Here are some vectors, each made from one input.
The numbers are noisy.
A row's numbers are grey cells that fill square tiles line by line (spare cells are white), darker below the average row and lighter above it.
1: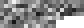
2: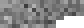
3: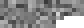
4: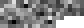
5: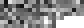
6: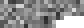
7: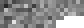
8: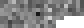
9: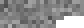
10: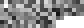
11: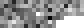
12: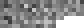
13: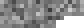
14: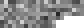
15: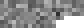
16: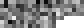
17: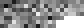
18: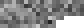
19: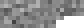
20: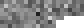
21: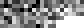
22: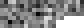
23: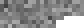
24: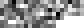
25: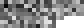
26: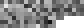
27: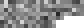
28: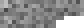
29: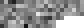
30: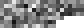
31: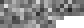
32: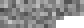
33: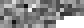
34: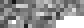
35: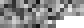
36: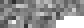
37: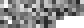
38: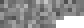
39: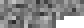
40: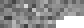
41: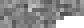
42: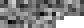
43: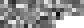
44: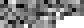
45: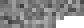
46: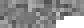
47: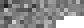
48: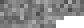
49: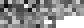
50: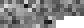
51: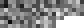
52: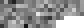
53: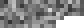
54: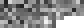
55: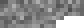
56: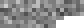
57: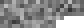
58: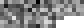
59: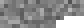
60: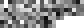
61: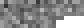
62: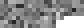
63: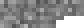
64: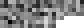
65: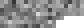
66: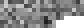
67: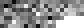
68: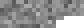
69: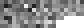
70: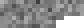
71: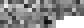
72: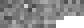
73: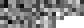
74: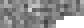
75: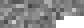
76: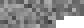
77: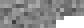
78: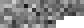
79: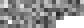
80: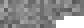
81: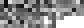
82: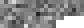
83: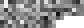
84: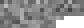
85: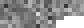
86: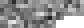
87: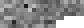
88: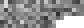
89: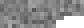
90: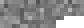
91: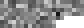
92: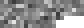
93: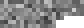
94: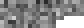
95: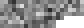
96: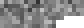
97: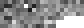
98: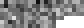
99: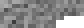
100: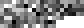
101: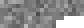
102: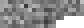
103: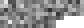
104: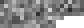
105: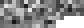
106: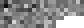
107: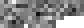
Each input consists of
four true/false values.
